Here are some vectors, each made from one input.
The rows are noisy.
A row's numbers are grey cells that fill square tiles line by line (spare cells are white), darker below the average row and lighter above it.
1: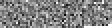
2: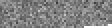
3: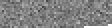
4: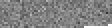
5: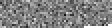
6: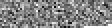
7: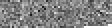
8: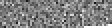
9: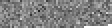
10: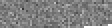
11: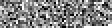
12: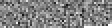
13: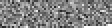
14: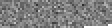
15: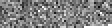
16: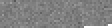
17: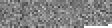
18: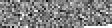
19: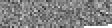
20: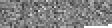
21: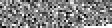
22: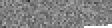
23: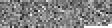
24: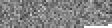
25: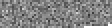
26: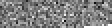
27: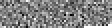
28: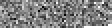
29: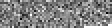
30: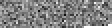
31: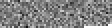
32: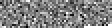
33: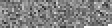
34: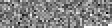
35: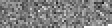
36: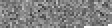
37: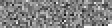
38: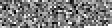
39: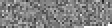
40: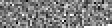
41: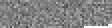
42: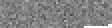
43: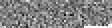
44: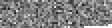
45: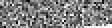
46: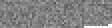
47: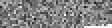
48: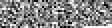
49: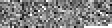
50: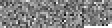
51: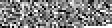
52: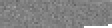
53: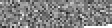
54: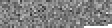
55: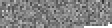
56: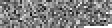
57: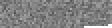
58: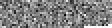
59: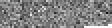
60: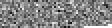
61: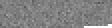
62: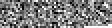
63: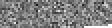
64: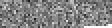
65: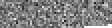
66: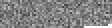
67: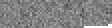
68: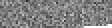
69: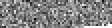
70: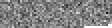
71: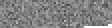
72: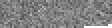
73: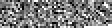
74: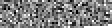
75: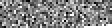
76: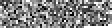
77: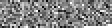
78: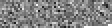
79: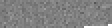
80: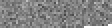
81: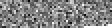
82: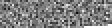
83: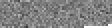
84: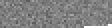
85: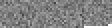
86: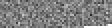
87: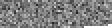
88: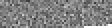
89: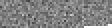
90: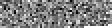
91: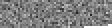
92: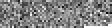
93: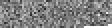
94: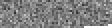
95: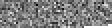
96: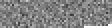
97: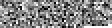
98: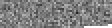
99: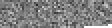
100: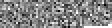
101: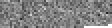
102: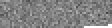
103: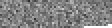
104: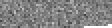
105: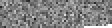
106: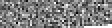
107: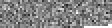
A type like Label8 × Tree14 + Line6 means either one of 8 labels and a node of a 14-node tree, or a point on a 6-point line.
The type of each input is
Bool × Bool × Bool × Bool × Label7 × Label7 + Unit.
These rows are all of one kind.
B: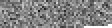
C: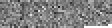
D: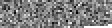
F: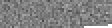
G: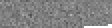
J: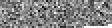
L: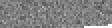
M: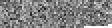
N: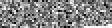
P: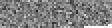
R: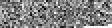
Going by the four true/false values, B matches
C, J, N and R.
